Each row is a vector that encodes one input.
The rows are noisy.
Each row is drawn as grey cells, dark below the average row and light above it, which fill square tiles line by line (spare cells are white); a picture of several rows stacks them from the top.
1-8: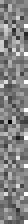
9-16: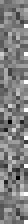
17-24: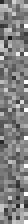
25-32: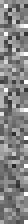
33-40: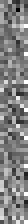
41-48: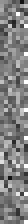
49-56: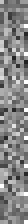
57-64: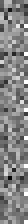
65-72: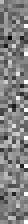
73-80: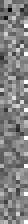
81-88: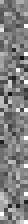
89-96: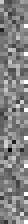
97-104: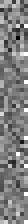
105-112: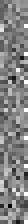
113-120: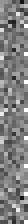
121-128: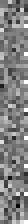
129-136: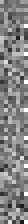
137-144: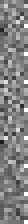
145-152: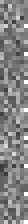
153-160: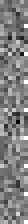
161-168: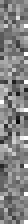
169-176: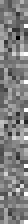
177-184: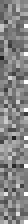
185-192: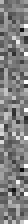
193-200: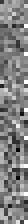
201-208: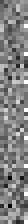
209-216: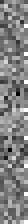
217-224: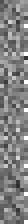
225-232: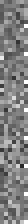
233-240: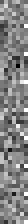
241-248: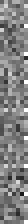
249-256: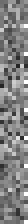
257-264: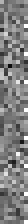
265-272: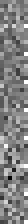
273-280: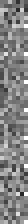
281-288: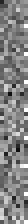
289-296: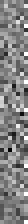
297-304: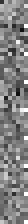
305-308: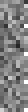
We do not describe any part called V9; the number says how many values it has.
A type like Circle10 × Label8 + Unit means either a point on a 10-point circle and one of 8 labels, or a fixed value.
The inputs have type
Bool × Bool × Bool × Bool + Line15 + V9.
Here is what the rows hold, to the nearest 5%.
About 25% of them hold a point on a 15-point line. About 55% of them hold four true/false values. The rest hold a value of V9.
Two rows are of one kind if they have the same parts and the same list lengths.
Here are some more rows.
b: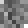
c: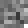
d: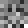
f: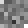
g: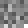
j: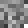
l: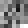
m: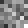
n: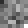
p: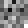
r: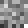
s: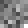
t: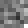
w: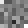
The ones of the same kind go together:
b, c, f, g, n, s, t, w
d, l, p
j, m, r

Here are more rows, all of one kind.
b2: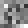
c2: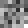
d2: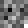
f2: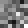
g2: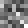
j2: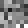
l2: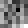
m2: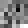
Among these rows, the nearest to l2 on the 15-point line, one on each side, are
c2 and m2.
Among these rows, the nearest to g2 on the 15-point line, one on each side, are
d2 and f2.
